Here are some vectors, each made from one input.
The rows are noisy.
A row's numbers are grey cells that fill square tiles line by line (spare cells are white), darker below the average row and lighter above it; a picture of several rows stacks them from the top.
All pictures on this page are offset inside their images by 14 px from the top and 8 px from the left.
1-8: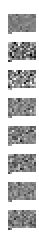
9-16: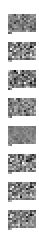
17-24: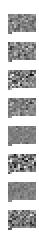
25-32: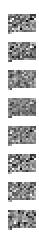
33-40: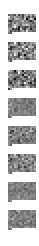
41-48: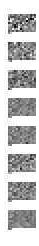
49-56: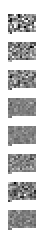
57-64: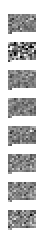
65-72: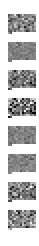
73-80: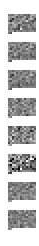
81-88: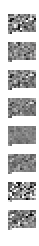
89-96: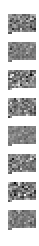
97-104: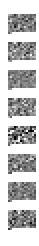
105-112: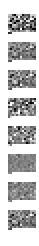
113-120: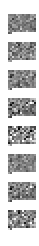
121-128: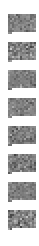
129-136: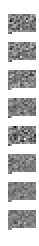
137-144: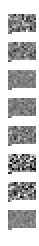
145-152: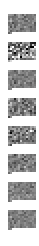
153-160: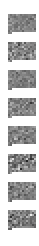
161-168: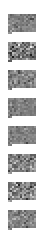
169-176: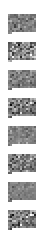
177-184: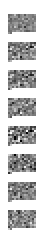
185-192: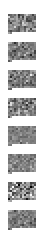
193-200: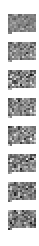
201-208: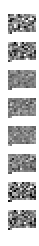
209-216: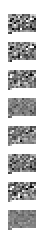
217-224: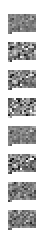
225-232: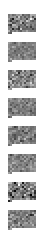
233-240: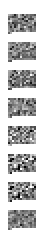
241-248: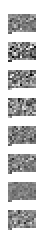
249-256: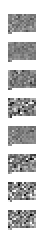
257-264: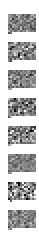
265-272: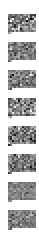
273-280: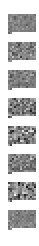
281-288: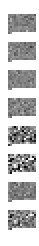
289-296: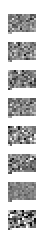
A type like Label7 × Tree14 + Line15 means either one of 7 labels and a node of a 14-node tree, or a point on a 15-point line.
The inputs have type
Bool × Bool × Bool × Bool × Circle13 × Circle13 × Circle13 × (Circle13 + Unit) + Unit.
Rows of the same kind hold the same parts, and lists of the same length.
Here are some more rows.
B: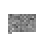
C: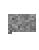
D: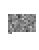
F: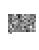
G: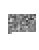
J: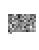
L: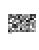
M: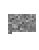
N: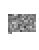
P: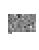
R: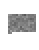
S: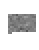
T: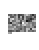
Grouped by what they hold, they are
B, C, G, J, M, N, R
D, F, L, P, S
T

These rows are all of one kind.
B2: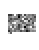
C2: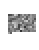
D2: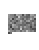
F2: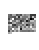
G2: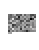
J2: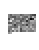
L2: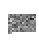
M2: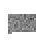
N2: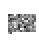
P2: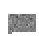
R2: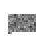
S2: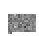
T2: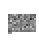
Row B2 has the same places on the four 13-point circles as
C2, G2, L2 and R2.
